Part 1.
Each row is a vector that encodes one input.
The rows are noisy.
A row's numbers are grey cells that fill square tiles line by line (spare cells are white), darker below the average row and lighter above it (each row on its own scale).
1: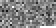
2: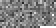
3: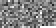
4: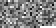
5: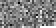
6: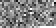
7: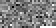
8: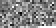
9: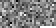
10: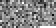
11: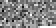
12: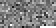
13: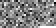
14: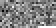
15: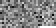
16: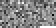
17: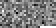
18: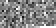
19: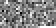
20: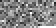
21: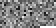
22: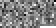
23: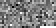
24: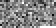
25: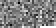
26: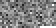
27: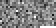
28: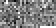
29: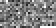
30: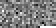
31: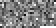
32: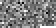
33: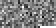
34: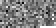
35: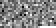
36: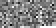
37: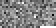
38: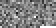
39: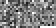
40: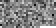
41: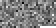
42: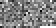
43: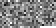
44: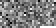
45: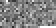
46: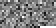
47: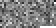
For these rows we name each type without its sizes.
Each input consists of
a point on a line.
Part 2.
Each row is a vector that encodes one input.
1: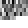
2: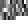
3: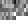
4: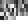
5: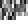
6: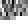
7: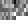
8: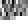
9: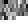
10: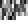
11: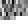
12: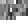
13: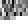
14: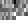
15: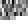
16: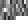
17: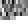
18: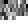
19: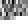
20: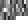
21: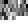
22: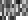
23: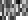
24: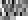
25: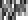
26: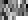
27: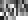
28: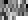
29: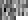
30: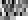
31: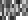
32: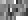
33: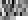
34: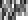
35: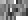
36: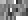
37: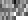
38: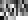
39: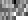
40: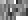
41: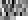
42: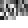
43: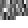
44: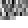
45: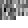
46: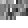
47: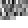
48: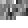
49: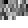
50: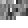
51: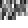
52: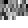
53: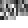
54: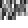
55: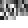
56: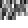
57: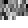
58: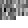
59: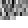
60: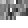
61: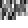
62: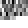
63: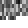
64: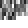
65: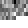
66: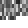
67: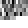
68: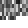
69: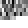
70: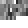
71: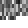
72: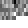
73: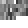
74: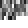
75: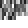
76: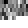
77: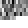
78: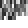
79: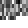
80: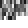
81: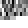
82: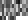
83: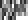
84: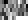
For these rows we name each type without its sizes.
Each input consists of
a label.
